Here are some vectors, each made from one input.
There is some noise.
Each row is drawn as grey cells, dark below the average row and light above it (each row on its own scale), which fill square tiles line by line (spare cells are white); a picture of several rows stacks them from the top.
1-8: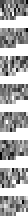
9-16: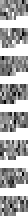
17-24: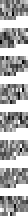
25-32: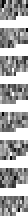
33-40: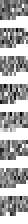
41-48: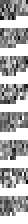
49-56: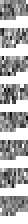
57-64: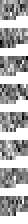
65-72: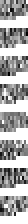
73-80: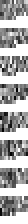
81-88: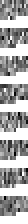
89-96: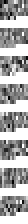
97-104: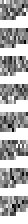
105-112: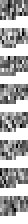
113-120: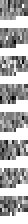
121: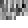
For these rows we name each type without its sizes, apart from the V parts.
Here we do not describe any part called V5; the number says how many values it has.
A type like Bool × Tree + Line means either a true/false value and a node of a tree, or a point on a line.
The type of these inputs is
(Bool × Bool × Bool + Circle) × V5.
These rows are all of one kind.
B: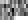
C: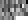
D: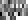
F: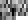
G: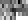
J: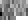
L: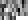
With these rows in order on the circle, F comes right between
B and J.
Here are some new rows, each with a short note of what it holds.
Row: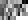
a point on a circle and a value of V5
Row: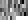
a point on a circle and a value of V5
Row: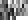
three true/false values and a value of V5
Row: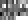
three true/false values and a value of V5
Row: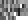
three true/false values and a value of V5
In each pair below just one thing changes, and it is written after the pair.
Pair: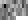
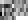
the value of V5
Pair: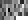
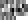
the value of V5
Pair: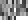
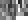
the value of V5
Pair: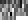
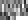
the place on the circle
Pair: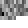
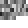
the place on the circle
